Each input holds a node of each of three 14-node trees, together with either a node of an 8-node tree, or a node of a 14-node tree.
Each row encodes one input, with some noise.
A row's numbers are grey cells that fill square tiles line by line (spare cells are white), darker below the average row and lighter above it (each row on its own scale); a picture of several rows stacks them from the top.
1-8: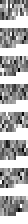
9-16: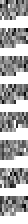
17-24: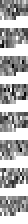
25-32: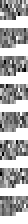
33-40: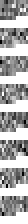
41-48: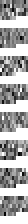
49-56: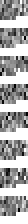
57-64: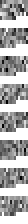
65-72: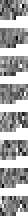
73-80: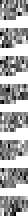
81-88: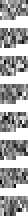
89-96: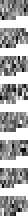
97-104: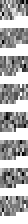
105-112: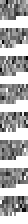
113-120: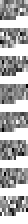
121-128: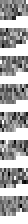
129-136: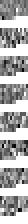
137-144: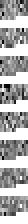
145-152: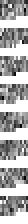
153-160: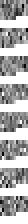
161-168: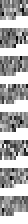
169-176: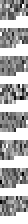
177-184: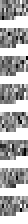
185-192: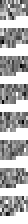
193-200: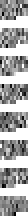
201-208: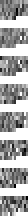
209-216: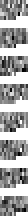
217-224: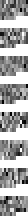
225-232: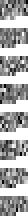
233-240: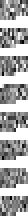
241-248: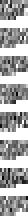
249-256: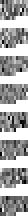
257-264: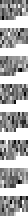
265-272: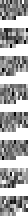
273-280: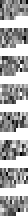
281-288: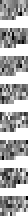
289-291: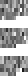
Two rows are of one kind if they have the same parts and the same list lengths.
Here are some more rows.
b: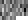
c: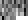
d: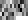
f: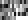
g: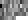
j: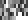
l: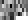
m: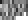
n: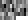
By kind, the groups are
b, l, m
c, d, f, g, j, n

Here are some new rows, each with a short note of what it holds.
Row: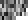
a node of an 8-node tree and a node of each of three 14-node trees
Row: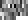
a node of each of four 14-node trees
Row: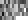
a node of each of four 14-node trees
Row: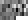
a node of an 8-node tree and a node of each of three 14-node trees
